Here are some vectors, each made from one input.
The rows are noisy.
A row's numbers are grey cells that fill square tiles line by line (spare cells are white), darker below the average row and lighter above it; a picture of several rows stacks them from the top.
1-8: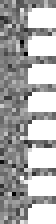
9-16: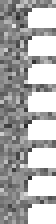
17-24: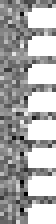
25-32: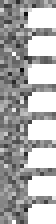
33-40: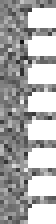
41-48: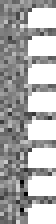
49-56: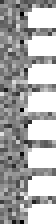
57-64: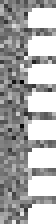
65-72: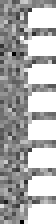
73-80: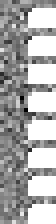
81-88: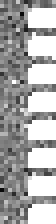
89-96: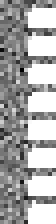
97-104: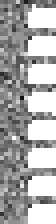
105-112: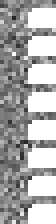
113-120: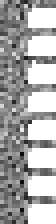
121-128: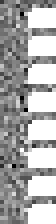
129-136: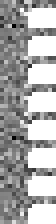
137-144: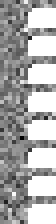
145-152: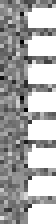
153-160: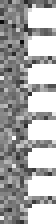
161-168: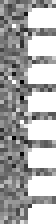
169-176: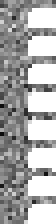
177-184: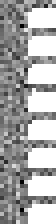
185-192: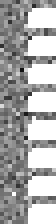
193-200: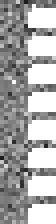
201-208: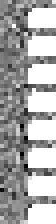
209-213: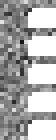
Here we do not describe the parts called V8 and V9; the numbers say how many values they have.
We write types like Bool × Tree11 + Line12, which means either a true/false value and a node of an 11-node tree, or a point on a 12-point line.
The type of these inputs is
(Label5 + Line6) × V8 + V9.
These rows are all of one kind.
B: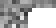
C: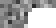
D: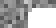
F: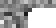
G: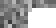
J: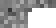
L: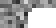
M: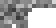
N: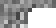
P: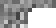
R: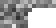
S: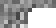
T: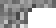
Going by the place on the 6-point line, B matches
D, F and L.
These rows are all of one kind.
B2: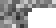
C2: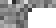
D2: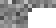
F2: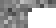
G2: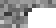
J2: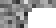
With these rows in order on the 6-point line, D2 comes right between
F2 and G2.
